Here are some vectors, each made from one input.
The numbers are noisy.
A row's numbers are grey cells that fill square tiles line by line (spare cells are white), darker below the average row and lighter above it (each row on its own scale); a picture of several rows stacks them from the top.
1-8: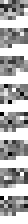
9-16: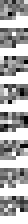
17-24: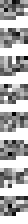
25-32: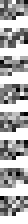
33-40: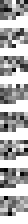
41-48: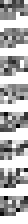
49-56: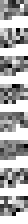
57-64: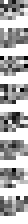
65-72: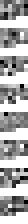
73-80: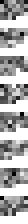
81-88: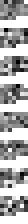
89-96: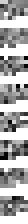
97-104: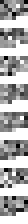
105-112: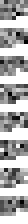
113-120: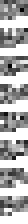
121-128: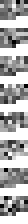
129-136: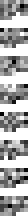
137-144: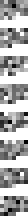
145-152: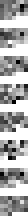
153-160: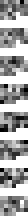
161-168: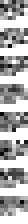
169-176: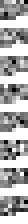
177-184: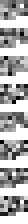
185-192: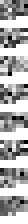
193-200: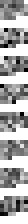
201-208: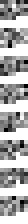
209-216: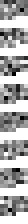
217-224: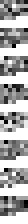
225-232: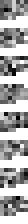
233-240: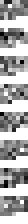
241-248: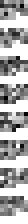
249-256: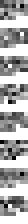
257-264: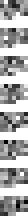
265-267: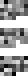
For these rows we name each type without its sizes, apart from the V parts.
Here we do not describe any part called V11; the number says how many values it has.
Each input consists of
a label, together with either four true/false values, or a value of V11.
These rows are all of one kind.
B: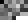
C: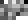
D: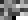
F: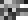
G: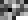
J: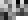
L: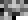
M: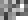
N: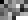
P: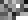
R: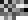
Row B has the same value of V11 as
D, L, N and R.
